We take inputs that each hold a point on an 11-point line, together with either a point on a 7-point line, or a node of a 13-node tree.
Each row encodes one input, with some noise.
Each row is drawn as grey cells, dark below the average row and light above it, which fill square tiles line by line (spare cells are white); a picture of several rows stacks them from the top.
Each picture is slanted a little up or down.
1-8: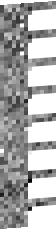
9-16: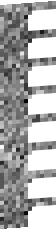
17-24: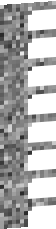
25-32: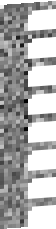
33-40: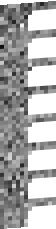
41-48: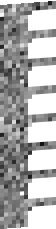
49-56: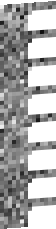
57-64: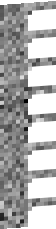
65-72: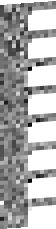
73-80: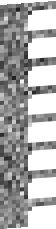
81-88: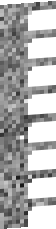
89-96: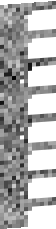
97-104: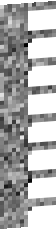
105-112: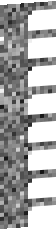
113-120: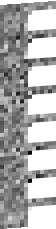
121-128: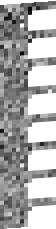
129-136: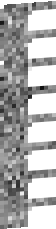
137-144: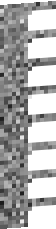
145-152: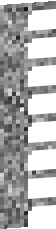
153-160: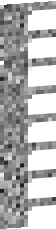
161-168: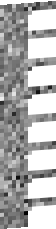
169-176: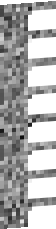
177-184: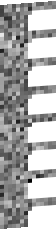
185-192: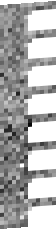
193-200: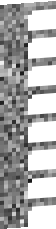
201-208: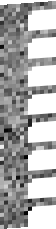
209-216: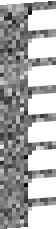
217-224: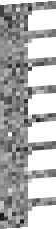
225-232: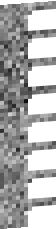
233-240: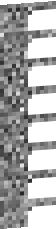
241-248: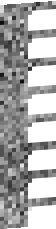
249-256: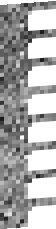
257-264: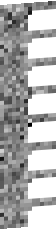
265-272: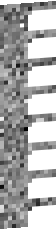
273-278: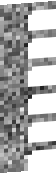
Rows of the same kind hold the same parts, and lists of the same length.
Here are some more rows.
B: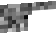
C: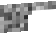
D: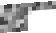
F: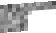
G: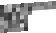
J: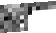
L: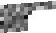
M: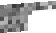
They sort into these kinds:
B, C, G, J, L
D, F, M

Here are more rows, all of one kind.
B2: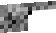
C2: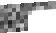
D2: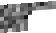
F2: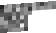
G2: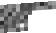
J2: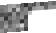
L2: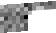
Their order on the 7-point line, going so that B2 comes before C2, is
L2, B2, D2, F2, G2, J2, C2.
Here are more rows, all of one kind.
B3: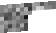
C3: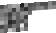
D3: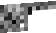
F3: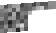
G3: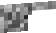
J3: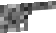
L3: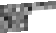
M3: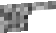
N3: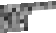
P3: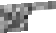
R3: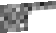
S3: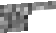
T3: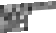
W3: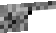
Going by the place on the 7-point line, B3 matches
G3, M3 and P3.
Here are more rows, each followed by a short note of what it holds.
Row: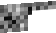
a point on a 7-point line and a point on an 11-point line
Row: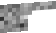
a point on an 11-point line and a node of a 13-node tree
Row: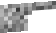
a point on an 11-point line and a node of a 13-node tree
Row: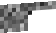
a point on a 7-point line and a point on an 11-point line
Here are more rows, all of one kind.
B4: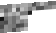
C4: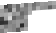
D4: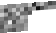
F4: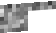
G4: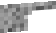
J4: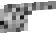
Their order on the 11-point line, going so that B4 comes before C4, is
B4, D4, G4, F4, C4, J4.
